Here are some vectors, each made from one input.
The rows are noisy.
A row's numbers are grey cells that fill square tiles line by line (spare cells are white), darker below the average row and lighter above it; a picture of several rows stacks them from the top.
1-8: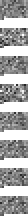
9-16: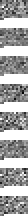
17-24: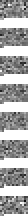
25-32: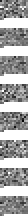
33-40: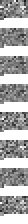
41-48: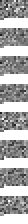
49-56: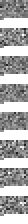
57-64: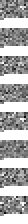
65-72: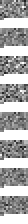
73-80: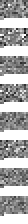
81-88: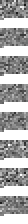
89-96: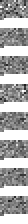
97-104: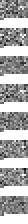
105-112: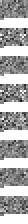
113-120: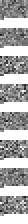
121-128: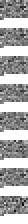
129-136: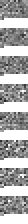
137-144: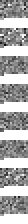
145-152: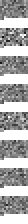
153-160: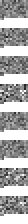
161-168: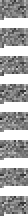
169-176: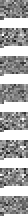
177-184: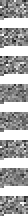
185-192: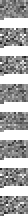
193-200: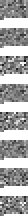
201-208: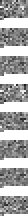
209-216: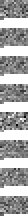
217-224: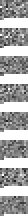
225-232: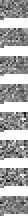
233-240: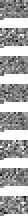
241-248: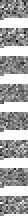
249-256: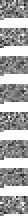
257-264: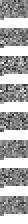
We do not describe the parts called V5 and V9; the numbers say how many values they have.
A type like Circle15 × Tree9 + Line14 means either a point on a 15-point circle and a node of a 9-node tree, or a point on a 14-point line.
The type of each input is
Bool × V5 × V9 + List3(Line6).
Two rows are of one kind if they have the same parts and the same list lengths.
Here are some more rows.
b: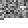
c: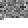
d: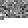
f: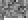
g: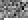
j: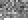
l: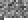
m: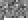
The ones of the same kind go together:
b
c, j
d
f, l, m
g

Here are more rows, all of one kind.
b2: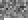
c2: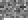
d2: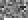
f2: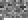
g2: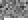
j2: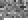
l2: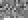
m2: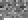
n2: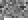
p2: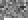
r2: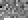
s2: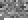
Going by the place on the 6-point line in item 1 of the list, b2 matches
d2, g2, n2 and p2.
